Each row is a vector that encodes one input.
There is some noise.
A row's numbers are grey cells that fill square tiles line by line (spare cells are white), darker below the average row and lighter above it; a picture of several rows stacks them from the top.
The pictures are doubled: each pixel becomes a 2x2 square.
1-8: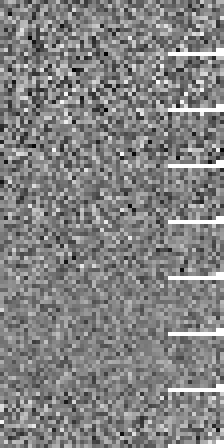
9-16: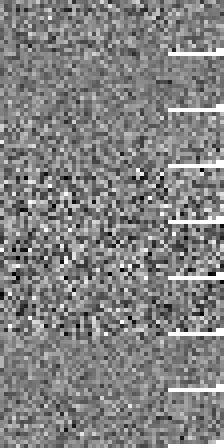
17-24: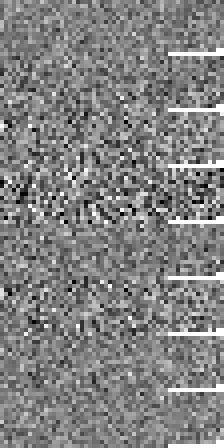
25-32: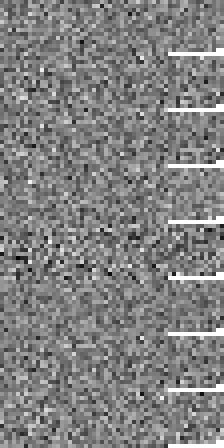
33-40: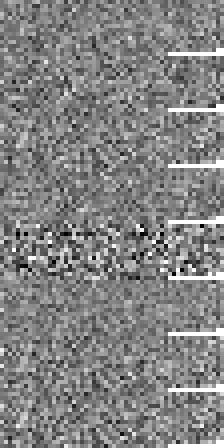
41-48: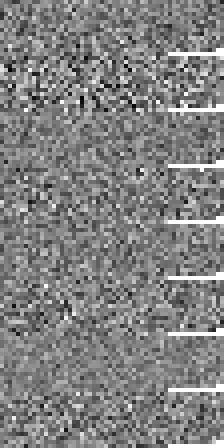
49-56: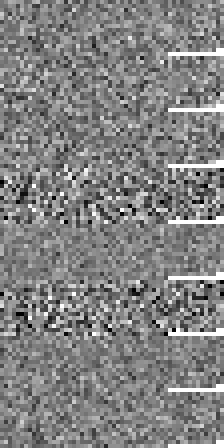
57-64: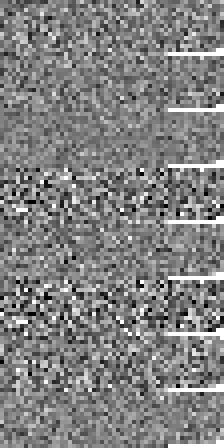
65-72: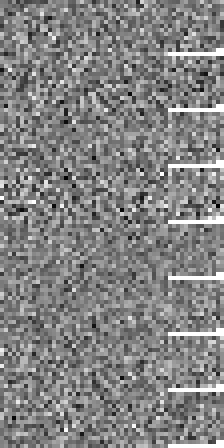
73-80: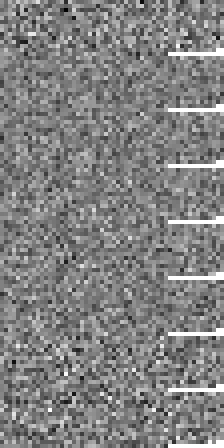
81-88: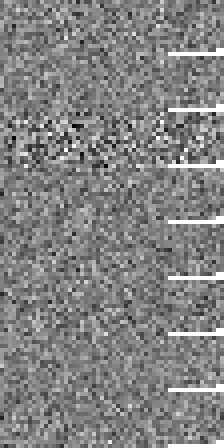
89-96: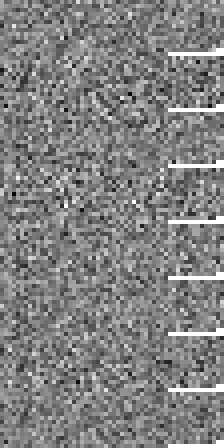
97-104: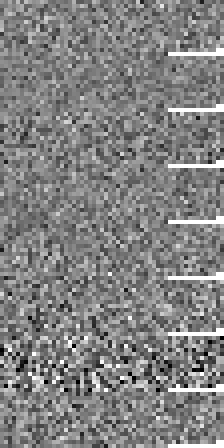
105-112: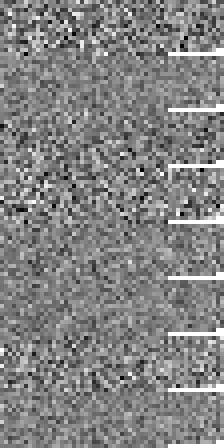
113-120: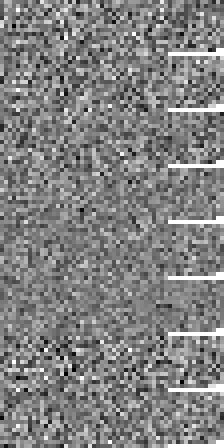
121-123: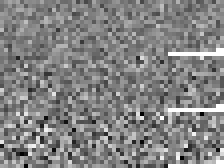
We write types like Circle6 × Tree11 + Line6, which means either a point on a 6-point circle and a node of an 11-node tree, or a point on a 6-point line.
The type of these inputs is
Bool × Bool × Bool + Line7.
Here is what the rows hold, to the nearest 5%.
About 45% of them hold a point on a 7-point line. The rest hold three true/false values.
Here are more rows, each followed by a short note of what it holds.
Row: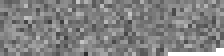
a point on a 7-point line
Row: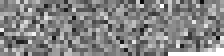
three true/false values
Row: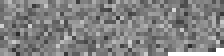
three true/false values
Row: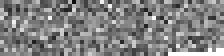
three true/false values
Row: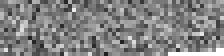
three true/false values
